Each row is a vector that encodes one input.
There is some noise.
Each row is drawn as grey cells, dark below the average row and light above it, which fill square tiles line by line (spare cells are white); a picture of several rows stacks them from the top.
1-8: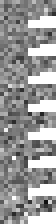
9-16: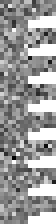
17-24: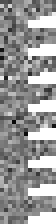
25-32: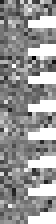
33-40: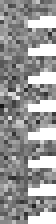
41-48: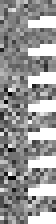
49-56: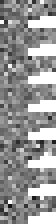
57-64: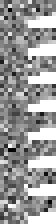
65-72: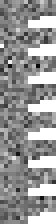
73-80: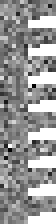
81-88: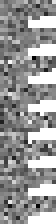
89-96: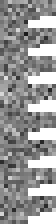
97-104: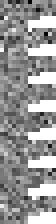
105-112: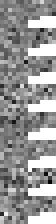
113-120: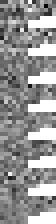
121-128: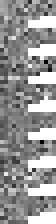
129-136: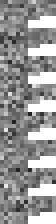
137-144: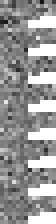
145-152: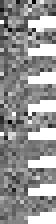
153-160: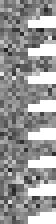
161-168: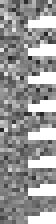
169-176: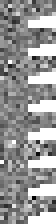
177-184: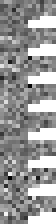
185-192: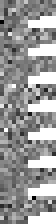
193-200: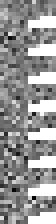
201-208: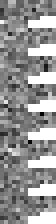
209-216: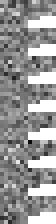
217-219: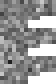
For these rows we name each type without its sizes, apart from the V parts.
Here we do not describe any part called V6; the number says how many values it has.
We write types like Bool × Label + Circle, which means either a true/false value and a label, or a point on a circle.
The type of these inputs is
(List(Line) + Tree) × V6.
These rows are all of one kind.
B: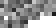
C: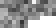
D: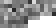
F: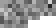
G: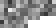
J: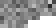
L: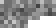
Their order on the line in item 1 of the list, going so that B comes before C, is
B, C, F, D, G, L, J.
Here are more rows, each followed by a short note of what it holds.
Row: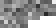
a value of V6, together with a list of two items
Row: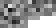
a value of V6, together with the empty list
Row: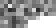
a value of V6, together with the empty list
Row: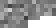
a value of V6, together with a list of three items
